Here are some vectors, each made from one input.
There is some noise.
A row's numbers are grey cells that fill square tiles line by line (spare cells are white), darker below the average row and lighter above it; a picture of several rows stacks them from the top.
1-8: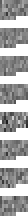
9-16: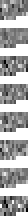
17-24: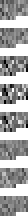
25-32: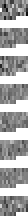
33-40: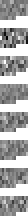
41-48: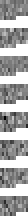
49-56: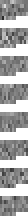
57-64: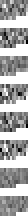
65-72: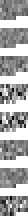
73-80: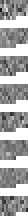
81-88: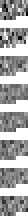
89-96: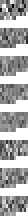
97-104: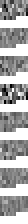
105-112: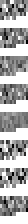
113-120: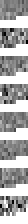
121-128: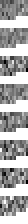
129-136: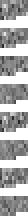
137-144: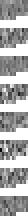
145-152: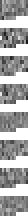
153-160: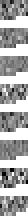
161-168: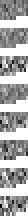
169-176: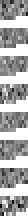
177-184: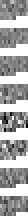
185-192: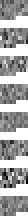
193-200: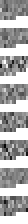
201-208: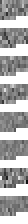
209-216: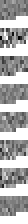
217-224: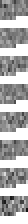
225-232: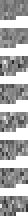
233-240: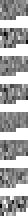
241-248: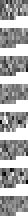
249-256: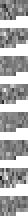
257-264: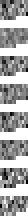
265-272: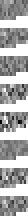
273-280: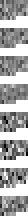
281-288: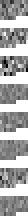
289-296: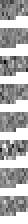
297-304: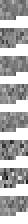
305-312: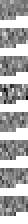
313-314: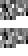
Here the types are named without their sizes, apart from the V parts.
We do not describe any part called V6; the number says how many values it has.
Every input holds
either a node of a tree and a value of V6, or a list of points on a circle.
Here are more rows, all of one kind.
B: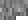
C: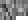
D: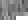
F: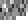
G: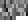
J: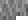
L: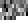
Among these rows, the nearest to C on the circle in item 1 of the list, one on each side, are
D and F.
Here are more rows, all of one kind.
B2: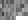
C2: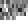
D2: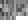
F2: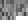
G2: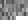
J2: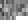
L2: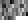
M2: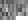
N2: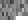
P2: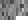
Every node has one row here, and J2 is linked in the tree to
C2.
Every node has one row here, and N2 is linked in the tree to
L2 and M2.
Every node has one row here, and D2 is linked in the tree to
B2.
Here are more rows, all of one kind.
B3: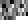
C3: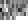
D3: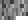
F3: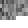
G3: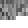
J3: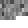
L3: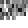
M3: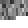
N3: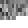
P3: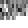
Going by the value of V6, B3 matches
G3, M3 and N3.
